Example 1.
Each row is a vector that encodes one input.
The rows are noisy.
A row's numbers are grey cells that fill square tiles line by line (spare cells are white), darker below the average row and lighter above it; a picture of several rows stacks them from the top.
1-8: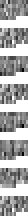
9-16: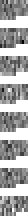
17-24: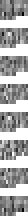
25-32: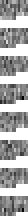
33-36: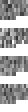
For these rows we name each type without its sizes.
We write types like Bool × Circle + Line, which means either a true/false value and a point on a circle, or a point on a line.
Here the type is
Bool × Bool × Bool + Unit.
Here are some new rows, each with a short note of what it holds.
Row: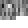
three true/false values
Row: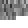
three true/false values
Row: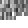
a fixed value
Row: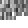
a fixed value
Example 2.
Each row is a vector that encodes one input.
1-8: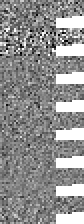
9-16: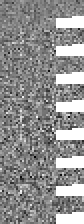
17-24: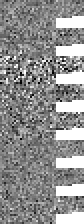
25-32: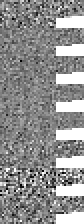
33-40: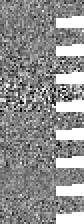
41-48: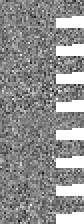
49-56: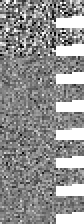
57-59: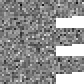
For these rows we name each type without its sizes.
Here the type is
Tree + Unit.
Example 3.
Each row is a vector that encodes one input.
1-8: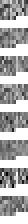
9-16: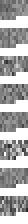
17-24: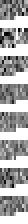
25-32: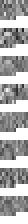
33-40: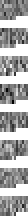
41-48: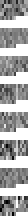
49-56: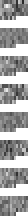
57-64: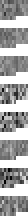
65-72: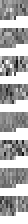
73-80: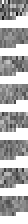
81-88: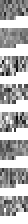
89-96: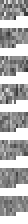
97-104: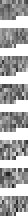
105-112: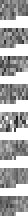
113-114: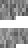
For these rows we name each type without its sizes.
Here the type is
Circle.
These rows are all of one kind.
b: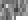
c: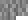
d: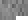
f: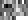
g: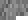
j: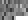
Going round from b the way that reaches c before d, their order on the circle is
b, c, g, d, j, f.
